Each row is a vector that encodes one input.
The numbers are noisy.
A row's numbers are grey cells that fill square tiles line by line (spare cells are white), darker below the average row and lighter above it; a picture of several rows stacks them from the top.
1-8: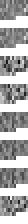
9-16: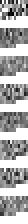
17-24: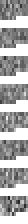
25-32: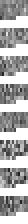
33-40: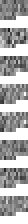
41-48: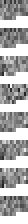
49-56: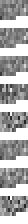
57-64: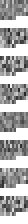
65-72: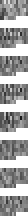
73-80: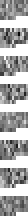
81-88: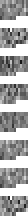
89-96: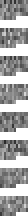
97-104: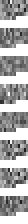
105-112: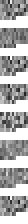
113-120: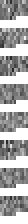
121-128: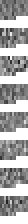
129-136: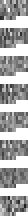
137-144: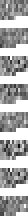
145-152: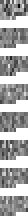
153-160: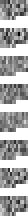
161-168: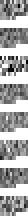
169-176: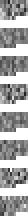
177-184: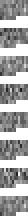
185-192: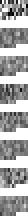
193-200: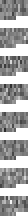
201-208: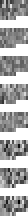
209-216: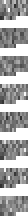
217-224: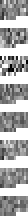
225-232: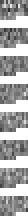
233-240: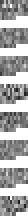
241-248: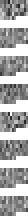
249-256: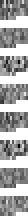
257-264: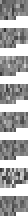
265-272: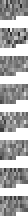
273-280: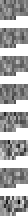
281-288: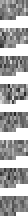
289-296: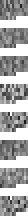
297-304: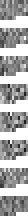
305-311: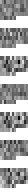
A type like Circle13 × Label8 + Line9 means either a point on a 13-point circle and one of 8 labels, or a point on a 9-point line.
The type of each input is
List3(Line5).
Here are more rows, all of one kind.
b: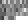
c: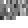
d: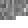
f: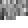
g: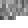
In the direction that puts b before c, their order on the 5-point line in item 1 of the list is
d, g, b, f, c.
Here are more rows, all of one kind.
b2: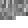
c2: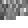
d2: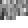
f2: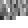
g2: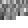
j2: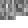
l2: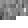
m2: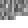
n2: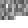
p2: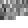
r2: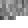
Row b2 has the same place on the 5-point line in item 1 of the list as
j2, m2 and n2.
